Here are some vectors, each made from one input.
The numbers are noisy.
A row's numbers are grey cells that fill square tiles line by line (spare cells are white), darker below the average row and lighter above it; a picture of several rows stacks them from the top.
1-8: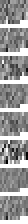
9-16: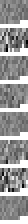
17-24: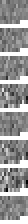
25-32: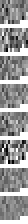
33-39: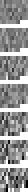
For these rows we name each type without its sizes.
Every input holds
a label and a point on a line.
